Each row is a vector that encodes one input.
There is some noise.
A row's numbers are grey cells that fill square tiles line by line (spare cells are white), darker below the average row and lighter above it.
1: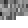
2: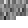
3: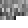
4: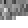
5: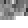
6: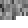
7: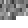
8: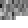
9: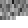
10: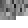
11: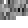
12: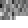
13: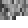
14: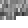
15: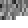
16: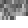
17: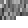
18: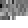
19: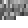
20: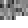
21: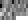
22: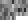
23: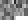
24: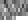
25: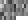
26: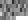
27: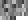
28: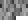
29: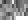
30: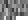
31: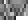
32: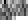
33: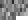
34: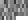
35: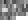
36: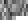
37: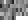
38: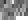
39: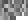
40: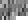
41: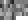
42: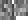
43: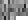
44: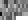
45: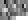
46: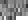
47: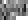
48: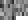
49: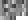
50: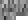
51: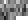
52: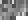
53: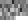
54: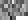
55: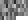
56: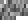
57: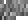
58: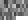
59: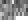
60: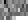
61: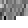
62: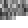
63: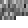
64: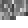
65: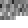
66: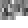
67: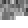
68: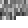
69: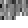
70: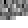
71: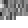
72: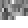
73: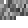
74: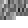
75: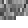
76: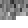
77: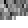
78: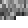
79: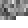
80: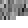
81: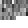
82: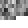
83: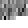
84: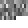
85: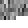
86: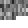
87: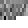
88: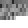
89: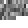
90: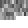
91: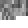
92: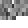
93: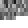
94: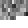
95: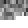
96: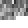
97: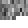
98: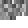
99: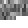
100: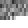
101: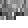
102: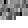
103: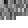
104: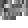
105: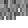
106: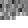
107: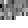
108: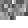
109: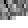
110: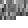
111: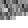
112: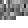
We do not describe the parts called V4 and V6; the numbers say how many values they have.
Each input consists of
a point on a 5-point line, a true/false value, a value of V4 and a value of V6.
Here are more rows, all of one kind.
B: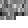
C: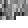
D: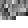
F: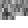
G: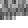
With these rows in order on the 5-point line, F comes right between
C and G.
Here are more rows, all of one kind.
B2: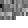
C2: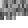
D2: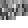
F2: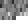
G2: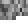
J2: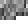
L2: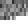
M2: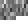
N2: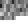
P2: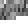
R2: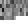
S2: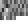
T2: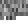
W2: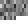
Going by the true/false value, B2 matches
D2, F2 and L2.
